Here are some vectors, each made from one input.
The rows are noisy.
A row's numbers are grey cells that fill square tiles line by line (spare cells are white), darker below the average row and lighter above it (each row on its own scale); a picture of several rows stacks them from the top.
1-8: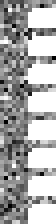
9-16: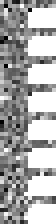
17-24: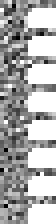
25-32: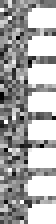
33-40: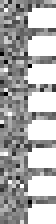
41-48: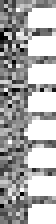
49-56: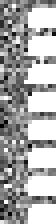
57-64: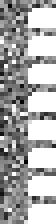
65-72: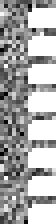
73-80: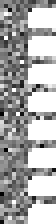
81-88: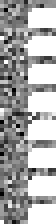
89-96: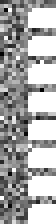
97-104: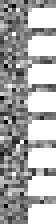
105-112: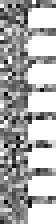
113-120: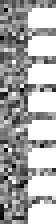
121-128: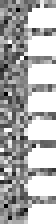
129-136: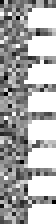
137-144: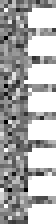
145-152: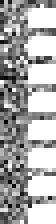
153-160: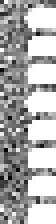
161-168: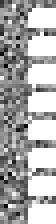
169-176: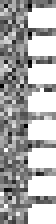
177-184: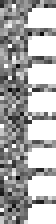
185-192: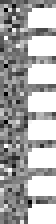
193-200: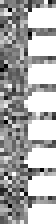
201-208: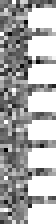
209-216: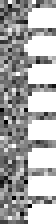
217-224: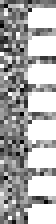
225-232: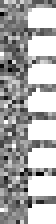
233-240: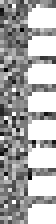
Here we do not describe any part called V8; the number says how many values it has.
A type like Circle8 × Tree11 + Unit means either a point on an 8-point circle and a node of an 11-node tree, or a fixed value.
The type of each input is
Bool × Label6 + Line5 × (Line7 + V8).
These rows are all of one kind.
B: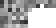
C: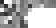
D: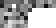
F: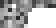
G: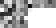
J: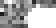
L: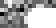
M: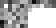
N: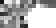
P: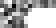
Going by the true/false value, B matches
D, F and M.
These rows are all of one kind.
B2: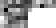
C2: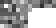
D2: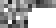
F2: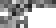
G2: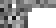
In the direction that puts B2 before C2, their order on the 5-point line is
F2, D2, G2, B2, C2.
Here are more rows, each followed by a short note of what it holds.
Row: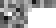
one of 6 labels and a true/false value
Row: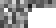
a point on a 5-point line and a point on a 7-point line
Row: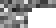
a point on a 5-point line and a point on a 7-point line
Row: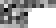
a point on a 5-point line and a value of V8
